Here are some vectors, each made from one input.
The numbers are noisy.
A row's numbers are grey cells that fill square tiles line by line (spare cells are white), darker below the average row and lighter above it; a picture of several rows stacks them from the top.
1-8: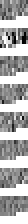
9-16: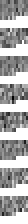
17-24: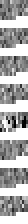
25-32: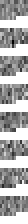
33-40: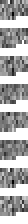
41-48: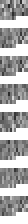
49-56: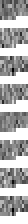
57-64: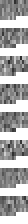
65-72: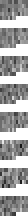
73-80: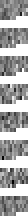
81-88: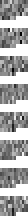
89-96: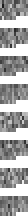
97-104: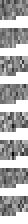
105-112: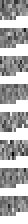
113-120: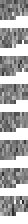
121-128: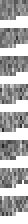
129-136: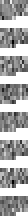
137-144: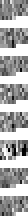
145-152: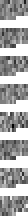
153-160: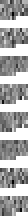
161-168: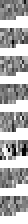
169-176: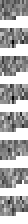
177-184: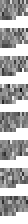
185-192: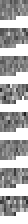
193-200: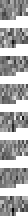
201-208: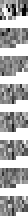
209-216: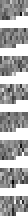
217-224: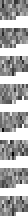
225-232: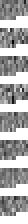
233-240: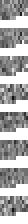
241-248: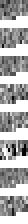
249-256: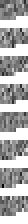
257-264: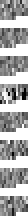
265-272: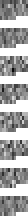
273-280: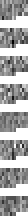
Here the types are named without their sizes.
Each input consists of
a list of points on a line.
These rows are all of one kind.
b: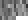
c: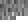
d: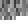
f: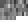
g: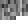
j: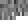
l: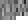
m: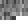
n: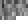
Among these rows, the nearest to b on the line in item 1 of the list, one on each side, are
f and n.
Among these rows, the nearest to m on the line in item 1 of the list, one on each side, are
d and g.
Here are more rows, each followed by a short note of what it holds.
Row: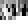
the empty list
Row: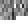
a list of one item
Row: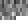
a list of two items
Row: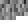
a list of two items
